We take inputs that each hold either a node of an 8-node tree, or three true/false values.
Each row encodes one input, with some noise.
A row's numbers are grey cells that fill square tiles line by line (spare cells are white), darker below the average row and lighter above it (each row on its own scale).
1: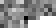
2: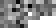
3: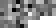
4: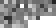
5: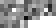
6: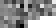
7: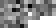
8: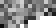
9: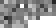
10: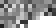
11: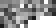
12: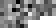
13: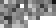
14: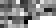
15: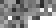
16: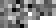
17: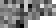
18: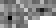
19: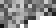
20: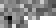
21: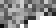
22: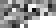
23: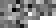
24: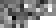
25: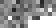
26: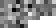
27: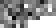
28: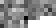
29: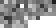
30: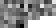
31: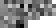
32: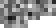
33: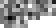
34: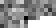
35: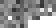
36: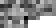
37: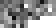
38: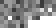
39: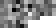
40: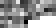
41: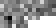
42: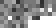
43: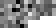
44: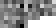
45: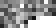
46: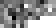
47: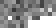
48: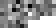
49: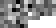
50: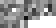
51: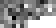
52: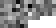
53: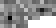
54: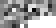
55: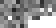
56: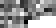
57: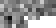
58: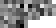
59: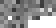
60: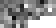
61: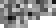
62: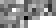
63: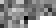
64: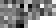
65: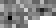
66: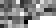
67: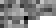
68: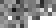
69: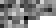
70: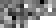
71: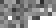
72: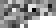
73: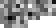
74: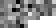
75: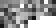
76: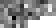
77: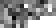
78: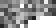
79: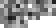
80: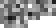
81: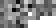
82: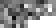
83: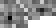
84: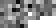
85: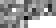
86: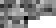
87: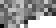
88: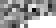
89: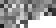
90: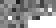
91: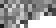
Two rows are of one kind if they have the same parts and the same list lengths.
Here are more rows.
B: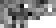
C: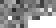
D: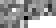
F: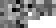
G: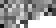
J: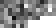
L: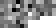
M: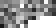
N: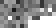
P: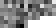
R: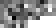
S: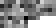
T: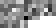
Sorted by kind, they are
B, C, F, J, L, N, P, R
D, G, M, S, T

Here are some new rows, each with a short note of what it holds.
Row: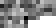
a node of an 8-node tree
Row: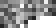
a node of an 8-node tree
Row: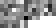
a node of an 8-node tree
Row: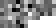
three true/false values
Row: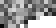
a node of an 8-node tree
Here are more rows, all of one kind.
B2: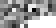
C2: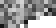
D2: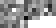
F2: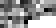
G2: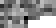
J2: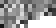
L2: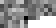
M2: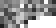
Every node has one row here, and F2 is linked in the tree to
G2.
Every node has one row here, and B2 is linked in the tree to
D2.
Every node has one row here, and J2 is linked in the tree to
C2.
